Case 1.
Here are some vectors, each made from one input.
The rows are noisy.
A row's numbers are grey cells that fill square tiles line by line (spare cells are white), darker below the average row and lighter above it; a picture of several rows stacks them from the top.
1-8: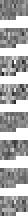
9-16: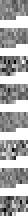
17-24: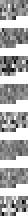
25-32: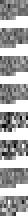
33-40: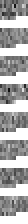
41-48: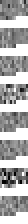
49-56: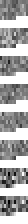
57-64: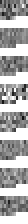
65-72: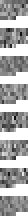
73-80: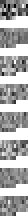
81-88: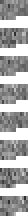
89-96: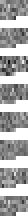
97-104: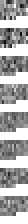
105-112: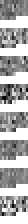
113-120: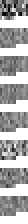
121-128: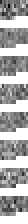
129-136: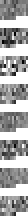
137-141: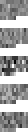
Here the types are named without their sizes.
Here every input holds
a list of points on a line.
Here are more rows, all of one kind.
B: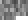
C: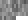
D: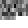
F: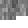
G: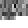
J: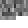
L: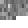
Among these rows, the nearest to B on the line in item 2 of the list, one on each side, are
F and G.
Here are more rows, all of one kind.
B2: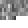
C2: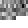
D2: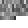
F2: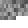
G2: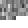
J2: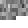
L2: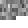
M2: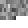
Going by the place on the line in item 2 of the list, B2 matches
D2 and M2.
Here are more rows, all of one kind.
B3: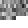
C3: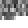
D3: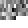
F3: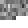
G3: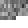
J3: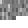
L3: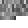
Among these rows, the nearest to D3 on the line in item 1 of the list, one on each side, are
B3 and F3.
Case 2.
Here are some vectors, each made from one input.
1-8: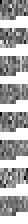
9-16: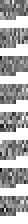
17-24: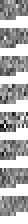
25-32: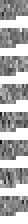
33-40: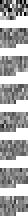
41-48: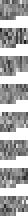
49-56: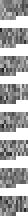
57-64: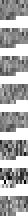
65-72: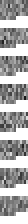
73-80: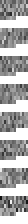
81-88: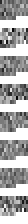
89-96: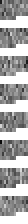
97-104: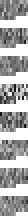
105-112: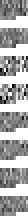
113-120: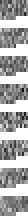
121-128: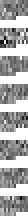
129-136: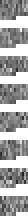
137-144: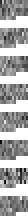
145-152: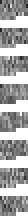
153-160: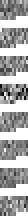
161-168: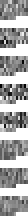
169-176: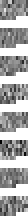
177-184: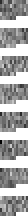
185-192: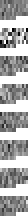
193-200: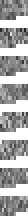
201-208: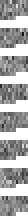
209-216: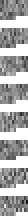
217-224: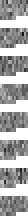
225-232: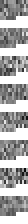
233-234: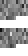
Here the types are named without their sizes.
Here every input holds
a node of a tree, together with either a fixed value, or three true/false values.
